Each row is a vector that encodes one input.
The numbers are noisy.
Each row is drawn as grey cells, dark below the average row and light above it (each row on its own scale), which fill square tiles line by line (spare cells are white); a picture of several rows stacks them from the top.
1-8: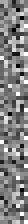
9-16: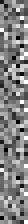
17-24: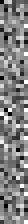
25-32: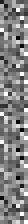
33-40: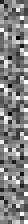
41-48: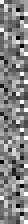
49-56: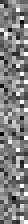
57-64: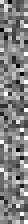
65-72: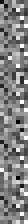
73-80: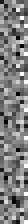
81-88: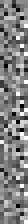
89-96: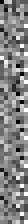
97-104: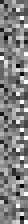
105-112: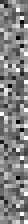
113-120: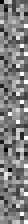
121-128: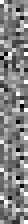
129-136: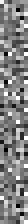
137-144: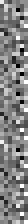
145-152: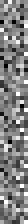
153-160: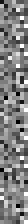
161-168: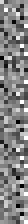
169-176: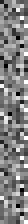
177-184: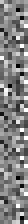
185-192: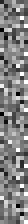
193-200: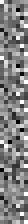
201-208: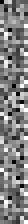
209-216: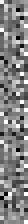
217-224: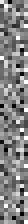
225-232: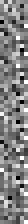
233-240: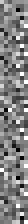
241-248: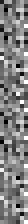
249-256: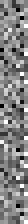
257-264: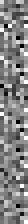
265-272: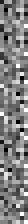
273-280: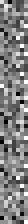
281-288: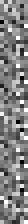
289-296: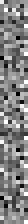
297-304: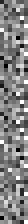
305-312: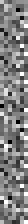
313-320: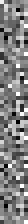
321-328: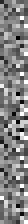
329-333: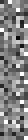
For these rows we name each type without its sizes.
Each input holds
a list of points on a line.
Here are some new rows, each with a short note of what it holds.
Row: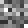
a list of two items
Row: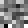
the empty list
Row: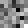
a list of two items
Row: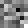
a list of two items
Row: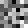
a list of two items
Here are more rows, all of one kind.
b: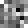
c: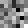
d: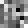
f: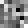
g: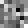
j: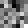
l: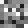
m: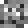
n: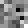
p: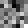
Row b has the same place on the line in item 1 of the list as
d, f, g and n.
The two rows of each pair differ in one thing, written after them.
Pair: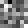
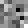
the place on the line in item 2 of the list
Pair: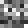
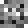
the place on the line in item 2 of the list
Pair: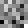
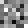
the place on the line in item 1 of the list
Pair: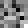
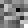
the place on the line in item 1 of the list
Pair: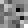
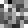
the place on the line in item 2 of the list
